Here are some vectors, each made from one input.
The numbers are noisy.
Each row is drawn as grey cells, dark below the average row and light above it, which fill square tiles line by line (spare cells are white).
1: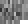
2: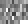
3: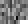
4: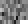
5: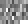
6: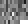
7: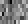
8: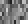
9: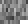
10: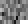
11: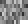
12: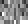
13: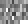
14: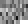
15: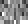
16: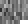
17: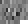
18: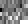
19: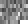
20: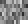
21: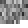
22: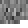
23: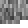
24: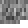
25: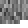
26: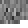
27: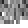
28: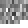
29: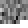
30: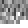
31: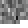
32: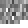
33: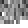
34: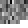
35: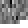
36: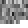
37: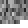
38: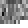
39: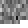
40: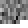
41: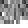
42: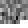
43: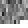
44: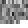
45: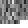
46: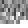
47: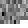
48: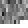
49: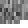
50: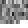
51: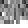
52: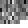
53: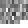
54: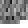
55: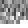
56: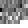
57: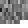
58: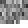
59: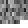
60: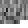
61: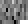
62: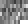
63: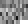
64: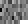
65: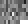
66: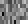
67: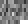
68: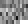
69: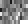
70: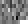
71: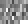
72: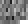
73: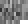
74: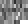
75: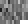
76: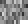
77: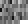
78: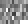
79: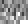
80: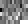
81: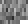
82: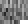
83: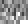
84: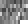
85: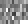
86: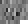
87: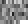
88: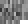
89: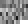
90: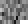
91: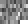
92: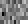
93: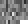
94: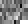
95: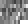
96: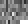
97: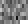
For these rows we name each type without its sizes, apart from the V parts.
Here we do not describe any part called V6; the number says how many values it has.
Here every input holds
a value of V6, together with either a fixed value, or a node of a tree and a true/false value.
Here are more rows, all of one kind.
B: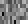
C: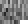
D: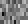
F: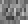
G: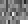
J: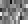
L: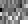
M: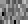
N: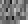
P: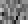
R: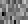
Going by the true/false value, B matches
J, L and N.
